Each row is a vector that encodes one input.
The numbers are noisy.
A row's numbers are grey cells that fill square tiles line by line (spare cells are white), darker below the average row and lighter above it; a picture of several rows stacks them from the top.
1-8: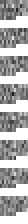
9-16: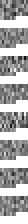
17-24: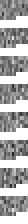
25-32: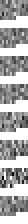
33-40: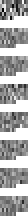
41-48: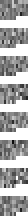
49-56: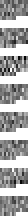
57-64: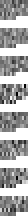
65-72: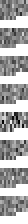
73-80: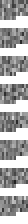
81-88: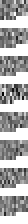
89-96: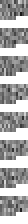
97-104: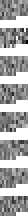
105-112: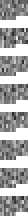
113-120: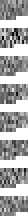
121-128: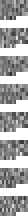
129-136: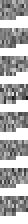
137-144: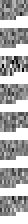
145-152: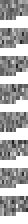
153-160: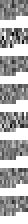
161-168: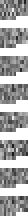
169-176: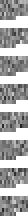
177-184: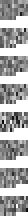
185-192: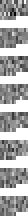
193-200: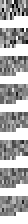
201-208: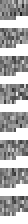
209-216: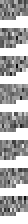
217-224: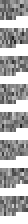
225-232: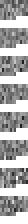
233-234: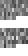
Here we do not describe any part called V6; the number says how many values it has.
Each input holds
a list of up to two items, each a point on an 11-point line and a value of V6.
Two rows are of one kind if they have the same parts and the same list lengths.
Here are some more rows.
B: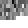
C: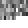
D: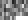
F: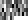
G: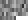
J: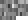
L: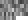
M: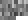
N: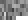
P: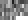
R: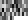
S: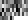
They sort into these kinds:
B, C, D, L, P
F, R, S
G, J, M, N

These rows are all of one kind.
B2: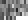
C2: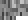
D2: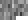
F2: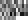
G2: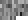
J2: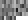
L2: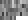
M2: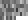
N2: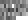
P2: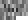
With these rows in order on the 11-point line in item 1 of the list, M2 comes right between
C2 and F2.
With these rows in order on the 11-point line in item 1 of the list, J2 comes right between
D2 and P2.
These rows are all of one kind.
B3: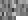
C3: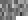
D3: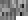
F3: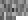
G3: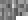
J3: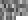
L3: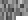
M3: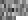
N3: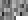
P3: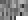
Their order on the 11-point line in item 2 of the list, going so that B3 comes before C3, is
B3, G3, F3, J3, P3, D3, L3, M3, N3, C3.
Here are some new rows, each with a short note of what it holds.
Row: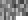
a list of one item
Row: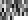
the empty list
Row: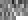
a list of one item
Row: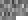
a list of one item
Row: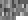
a list of one item
